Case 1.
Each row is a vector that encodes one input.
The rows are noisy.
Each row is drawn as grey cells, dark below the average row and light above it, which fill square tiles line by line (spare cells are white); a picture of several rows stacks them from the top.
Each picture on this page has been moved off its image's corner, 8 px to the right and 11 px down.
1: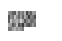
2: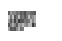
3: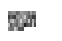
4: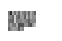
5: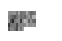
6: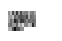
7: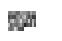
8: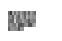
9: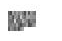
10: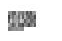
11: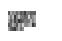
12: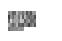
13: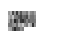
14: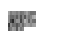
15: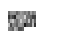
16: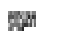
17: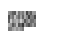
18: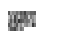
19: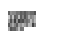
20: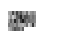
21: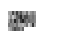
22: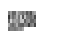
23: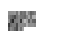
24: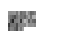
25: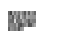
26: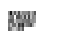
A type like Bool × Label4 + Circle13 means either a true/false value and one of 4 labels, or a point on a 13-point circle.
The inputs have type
Line6.
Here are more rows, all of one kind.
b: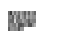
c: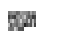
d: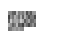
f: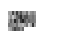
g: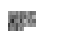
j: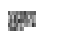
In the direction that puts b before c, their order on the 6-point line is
f, j, g, b, d, c.
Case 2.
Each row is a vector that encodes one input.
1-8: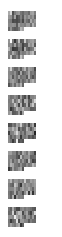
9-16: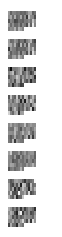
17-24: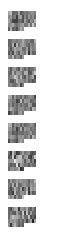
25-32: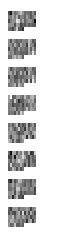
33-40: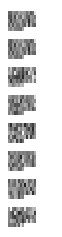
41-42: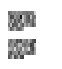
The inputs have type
Tree8.
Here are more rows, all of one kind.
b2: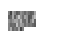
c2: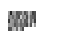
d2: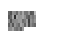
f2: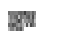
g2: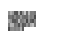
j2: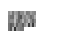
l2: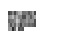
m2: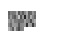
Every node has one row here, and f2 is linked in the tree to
j2 and m2.
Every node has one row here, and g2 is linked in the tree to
c2 and j2.
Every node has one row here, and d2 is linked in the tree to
b2 and j2.
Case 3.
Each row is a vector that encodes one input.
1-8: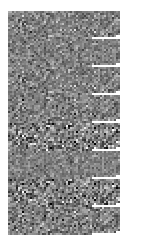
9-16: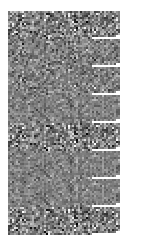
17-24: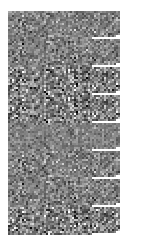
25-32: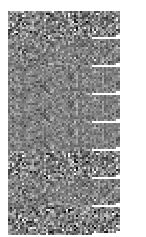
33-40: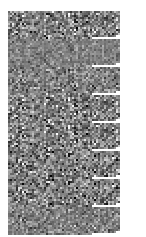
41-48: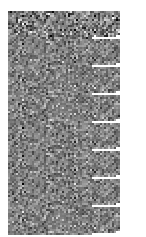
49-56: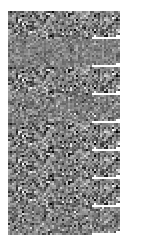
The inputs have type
Line5.
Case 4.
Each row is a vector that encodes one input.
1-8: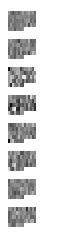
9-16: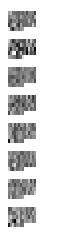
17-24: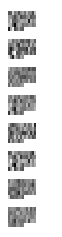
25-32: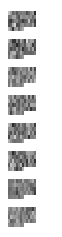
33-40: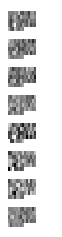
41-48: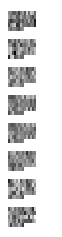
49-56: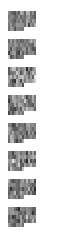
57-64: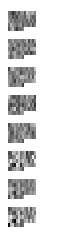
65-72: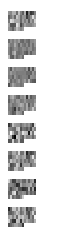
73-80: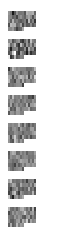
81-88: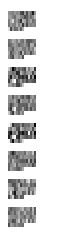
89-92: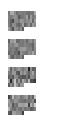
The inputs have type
Circle18.
